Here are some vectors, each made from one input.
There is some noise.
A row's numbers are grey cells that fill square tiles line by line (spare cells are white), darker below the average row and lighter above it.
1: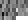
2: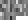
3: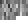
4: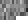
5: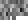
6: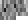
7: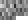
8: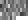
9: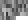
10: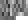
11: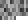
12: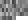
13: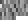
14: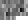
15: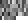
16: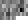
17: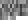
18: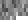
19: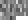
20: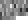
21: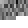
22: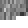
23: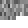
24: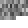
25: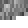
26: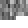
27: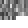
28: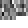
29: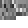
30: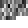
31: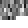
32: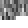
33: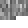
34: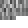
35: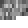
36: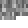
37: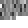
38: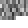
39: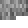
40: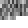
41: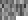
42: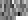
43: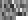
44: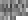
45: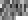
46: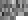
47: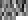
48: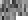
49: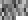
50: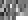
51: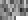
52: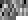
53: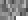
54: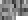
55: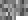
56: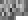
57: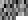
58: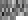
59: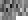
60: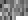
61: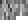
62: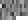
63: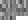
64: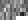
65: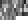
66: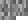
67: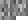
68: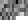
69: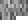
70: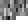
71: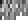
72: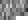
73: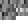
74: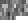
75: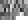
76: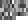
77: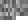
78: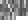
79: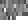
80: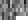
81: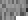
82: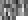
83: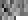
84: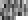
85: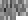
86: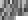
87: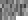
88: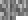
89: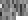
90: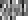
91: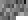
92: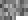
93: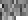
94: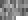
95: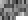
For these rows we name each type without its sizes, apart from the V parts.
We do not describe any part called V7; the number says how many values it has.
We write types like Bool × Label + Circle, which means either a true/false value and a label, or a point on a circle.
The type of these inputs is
(Bool × Bool × Bool + V7) × Circle.
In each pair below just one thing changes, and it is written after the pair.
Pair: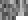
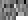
the value of V7
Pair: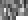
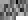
the value of V7
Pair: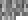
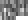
the value of V7
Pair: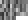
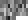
the value of V7
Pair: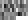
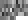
the value of V7
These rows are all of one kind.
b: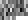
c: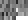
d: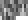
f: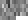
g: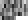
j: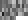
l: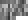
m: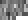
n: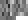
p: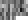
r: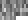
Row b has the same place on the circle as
j and r.
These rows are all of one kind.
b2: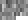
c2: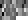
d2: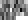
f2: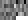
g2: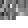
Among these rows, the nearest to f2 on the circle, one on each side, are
c2 and g2.
